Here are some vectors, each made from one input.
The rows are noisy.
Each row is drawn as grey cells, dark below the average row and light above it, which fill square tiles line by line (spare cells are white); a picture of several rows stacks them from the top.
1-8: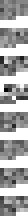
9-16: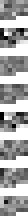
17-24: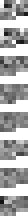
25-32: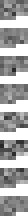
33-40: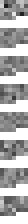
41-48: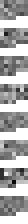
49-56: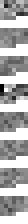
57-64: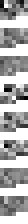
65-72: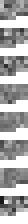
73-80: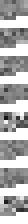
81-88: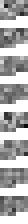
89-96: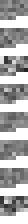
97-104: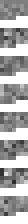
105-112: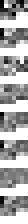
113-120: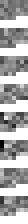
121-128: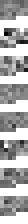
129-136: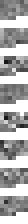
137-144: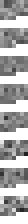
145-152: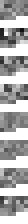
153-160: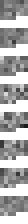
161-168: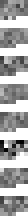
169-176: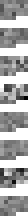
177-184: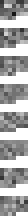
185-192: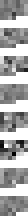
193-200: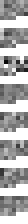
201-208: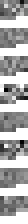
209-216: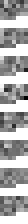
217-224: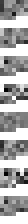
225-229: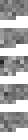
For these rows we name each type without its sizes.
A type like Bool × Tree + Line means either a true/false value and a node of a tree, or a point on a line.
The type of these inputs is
Bool × (Circle + Unit).
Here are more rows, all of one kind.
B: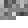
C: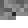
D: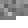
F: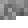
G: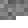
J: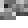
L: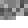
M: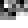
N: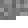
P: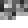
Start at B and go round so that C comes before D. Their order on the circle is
B, F, J, G, M, N, L, C, D, P.
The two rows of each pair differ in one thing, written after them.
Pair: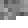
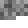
the place on the circle
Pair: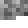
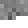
the true/false value
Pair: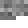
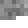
the place on the circle
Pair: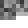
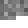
the place on the circle
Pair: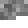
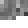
the true/false value
